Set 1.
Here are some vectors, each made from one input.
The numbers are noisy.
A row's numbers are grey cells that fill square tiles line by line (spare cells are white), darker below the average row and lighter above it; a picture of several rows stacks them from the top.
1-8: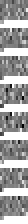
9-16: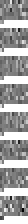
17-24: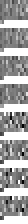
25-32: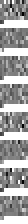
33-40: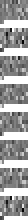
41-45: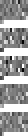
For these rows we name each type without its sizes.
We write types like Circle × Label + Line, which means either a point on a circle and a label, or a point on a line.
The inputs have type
Bool × Bool × Bool + Line.
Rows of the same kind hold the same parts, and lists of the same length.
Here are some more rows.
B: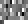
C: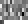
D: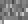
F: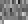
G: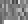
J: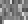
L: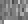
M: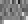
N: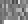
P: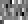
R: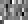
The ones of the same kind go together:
B, C, P, R
D, F, G, J, L, M, N

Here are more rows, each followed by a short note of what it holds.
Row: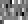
a point on a line
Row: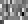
a point on a line
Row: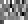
a point on a line
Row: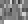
three true/false values
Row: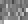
three true/false values
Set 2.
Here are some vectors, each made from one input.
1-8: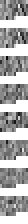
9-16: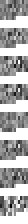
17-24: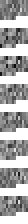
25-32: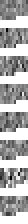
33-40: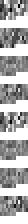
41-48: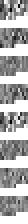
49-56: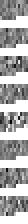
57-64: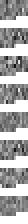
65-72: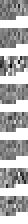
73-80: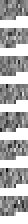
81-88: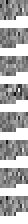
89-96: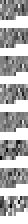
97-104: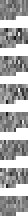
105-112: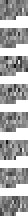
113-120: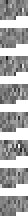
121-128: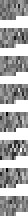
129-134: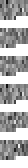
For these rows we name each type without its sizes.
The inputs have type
List(Line).
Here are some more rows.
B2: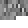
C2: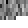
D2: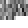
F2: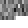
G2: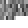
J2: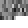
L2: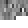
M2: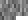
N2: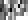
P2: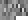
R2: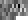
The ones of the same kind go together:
B2, C2, L2, P2
D2, F2, G2, J2, M2, R2
N2

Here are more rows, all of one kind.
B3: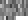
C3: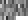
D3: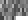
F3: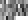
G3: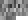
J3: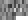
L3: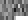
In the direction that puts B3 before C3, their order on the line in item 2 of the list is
F3, J3, G3, B3, C3, L3, D3.
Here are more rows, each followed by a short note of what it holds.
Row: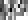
the empty list
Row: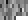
a list of one item
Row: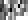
the empty list
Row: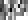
the empty list
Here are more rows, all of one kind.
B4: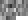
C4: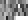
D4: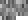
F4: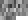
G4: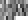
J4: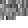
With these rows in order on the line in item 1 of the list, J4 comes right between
D4 and G4.
